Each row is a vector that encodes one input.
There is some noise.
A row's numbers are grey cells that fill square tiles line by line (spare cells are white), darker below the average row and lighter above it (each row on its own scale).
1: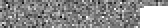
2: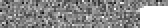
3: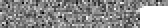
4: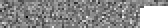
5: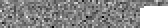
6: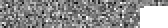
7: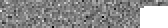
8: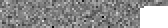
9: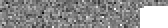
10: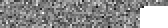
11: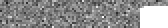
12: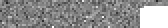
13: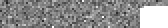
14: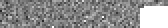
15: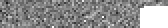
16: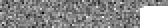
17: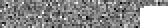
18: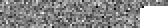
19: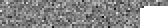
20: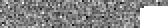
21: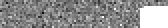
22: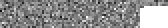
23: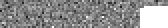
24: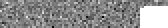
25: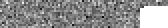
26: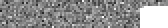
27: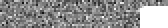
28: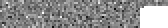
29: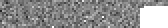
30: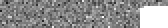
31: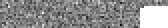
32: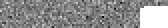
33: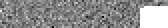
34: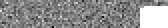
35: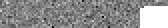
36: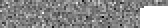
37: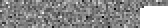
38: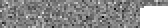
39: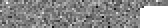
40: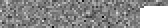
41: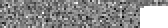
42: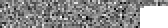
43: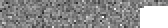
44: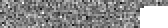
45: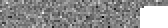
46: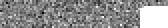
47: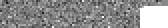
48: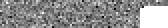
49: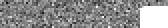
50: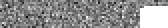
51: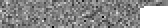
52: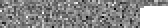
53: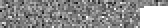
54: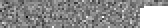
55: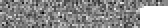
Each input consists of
a true/false value, together with either a fixed value, or a node of a 7-node tree.
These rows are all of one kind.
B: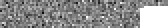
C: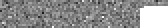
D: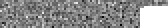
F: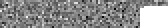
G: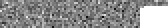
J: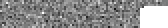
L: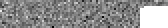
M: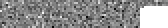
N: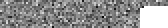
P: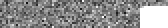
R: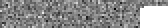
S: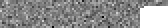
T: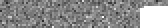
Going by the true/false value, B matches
C, P and T.
